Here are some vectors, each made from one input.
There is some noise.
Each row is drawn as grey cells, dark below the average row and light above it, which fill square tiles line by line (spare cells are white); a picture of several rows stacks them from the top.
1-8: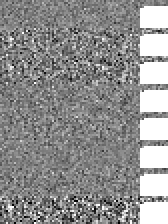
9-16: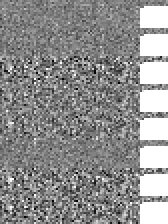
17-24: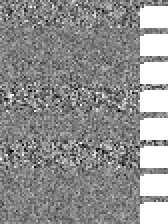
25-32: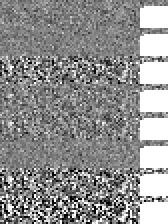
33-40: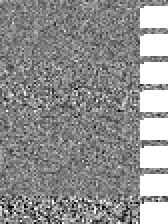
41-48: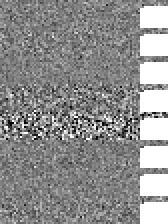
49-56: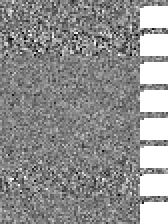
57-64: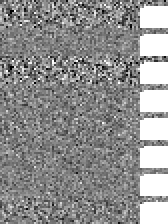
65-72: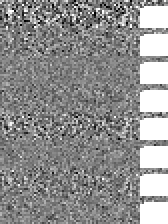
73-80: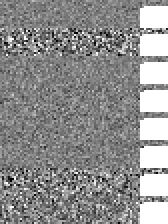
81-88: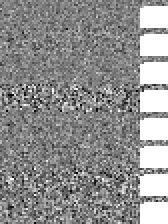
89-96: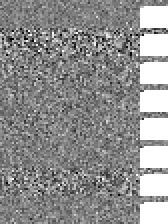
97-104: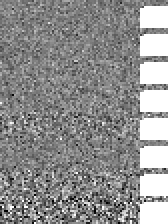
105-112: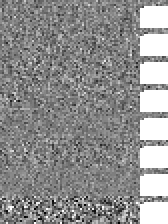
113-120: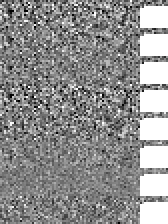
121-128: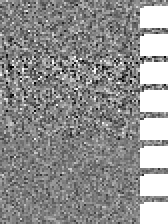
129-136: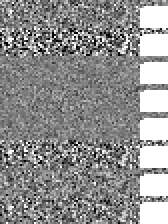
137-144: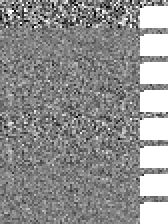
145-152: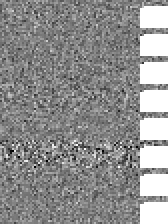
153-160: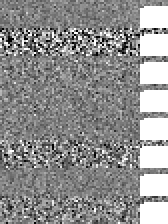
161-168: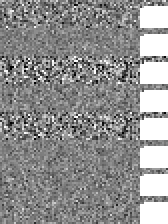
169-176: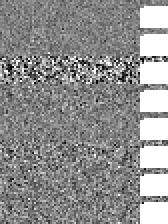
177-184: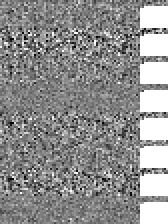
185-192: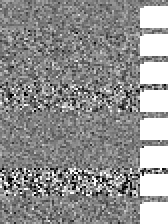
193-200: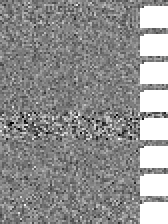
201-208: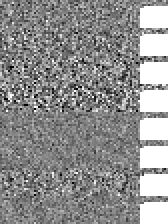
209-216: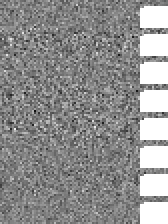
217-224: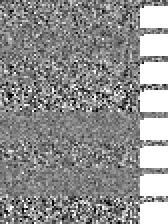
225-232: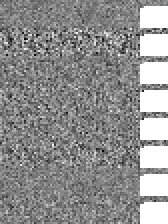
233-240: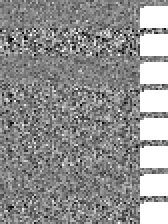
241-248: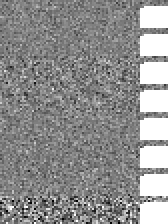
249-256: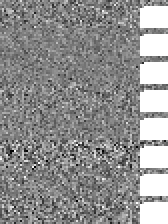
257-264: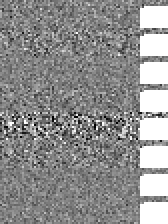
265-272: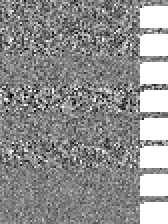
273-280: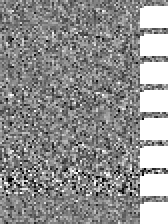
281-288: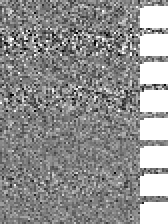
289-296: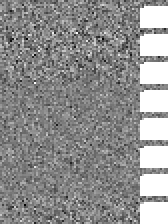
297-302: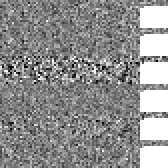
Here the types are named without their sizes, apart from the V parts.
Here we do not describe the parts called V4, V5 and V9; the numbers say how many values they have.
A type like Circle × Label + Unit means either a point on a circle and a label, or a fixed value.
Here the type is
Label × (Line × (Tree + Unit) + V4) × V5 × V9.
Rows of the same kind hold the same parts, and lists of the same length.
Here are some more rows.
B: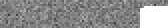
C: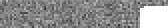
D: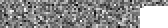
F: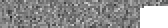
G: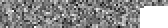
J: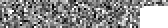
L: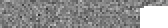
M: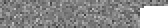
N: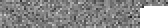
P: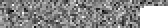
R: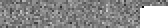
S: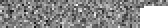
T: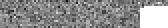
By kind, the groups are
B, C, D, G, M
F, J, R, S
L, N, P, T

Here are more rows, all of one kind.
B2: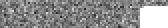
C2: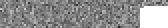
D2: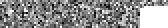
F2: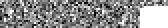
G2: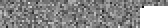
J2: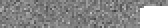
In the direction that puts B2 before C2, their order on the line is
G2, B2, D2, J2, C2, F2.
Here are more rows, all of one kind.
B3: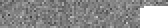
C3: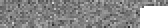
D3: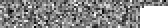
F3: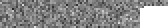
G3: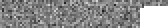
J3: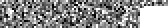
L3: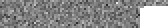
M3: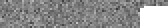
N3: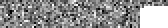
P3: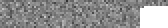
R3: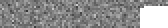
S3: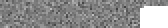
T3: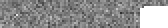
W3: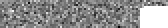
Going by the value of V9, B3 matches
G3, L3, N3 and W3.
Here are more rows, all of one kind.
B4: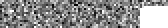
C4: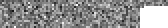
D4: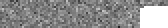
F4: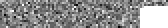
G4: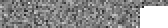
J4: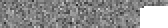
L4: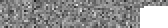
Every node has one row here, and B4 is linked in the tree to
C4, F4 and J4.
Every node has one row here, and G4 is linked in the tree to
C4.
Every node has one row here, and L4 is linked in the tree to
J4.
